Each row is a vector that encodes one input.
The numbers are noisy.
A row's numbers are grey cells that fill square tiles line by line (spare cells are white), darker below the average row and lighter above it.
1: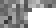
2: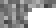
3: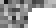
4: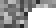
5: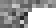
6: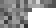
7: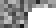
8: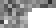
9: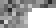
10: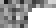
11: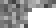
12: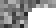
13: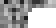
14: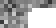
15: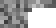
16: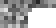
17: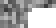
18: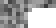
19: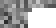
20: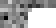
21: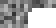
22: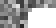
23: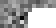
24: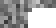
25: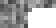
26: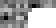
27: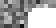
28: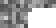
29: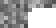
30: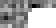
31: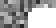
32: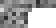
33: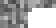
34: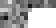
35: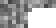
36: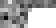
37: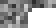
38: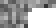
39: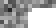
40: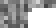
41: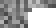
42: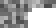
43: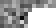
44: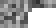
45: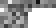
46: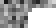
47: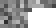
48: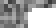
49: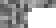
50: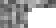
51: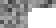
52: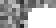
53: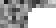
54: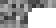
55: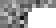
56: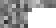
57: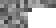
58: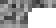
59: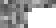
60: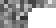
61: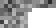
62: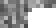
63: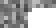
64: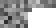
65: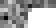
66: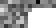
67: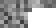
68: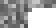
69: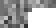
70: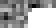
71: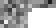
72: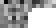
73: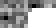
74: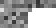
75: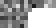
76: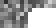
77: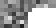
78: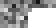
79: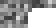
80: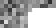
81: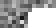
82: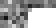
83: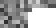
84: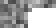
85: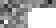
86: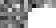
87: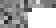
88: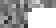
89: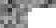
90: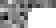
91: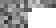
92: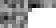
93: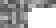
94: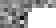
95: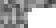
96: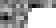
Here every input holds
either a point on a 6-point line and a true/false value, or a point on an 8-point line.
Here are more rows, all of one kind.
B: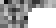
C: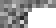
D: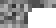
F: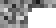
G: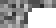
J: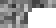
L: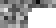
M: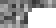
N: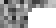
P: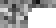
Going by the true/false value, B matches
C and N.
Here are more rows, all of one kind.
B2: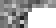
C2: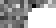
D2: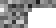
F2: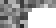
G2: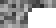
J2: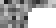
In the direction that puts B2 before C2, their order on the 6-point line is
D2, B2, F2, C2, G2, J2.
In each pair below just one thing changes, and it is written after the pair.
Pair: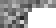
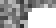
the place on the 6-point line
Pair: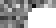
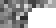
the place on the 6-point line
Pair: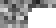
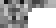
the true/false value
